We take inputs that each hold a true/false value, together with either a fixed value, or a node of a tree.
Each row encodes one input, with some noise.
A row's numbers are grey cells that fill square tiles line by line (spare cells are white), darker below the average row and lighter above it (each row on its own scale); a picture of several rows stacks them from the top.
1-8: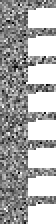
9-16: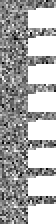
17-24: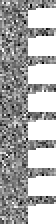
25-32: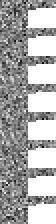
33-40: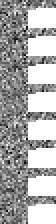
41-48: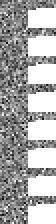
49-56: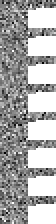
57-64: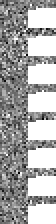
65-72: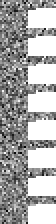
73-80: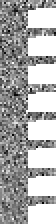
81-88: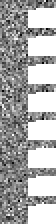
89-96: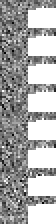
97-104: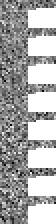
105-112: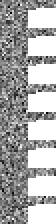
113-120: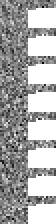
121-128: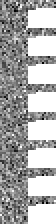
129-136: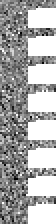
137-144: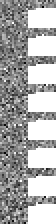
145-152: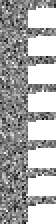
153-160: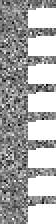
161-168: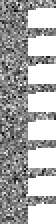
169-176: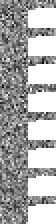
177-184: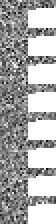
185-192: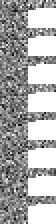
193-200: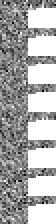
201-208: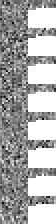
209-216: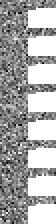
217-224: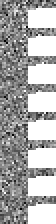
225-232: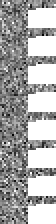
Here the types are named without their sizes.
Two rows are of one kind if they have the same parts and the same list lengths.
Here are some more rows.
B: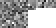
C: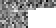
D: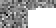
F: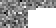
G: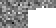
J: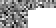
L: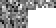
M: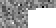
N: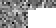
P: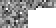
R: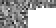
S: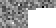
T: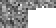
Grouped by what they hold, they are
B, C, D, F, G, J, L, M, N, S, T
P, R

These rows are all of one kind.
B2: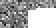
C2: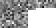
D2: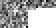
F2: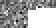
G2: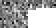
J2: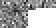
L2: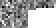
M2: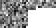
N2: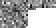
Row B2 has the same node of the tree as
D2 and L2.
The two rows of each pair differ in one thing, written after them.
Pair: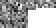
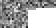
the true/false value
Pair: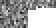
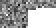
the true/false value
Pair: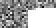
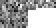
the true/false value
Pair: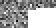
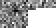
the true/false value
